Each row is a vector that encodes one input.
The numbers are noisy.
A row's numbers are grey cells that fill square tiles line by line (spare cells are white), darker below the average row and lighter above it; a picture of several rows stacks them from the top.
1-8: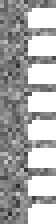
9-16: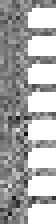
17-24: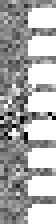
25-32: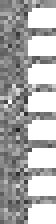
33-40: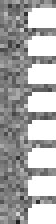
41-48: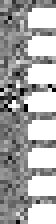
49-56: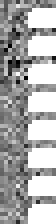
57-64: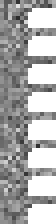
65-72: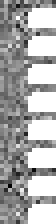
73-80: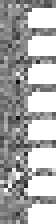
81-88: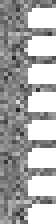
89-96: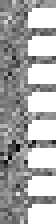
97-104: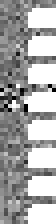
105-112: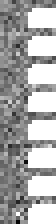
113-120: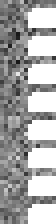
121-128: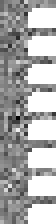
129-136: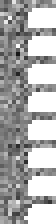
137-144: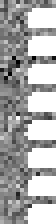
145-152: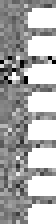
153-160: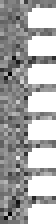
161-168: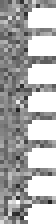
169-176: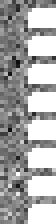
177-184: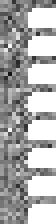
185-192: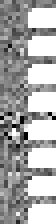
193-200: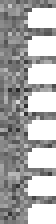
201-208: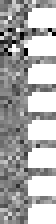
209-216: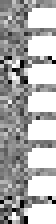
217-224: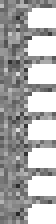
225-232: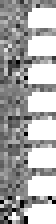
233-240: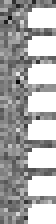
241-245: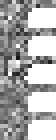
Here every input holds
a list of up to two points on an 11-point line.
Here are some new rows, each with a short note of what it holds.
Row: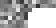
a list of one item
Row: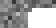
a list of two items
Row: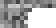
a list of two items
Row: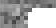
a list of two items
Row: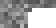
a list of two items
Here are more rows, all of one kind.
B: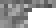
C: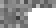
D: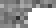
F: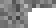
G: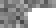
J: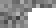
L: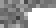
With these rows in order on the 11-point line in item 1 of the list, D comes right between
F and J.
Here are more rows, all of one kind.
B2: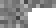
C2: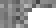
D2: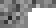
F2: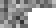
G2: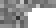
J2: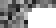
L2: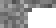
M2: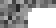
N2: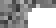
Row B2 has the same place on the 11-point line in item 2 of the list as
C2 and J2.
